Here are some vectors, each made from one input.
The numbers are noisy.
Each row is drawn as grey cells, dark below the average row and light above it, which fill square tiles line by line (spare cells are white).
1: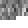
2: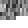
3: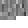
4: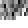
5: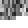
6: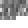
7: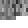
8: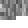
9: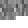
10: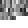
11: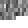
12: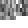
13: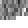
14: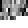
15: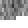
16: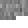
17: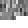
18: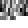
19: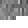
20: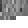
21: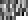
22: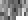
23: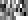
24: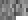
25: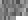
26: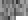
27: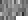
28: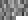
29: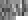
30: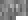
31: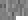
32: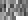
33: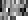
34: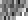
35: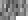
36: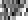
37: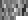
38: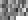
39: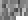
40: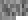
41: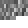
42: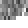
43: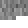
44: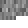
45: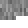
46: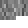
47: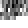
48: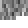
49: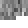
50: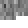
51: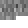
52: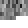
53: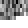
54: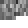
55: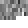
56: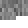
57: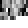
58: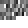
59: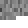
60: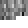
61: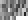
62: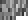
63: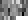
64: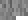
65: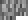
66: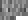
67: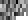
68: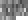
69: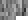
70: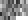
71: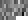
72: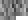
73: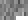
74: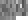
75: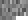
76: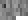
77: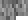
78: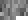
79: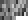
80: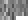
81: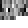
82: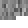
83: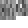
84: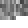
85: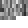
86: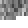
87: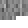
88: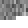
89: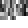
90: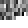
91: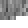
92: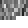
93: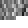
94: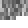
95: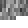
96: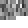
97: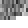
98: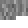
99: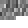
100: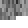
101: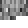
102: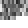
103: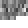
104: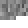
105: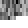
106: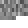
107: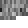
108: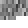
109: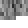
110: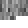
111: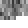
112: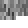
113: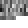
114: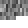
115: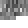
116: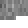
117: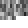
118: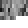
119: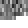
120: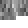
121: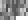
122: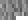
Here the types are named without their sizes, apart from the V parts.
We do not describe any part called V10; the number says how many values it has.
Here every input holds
either a point on a circle and a true/false value, or a value of V10.
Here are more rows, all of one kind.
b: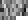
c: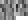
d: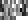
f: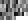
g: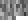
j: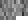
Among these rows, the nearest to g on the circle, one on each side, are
b and j.
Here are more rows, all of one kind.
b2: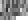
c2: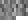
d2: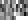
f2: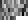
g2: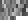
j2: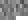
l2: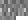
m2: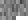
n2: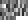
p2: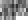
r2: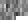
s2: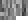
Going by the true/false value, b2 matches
r2 and s2.
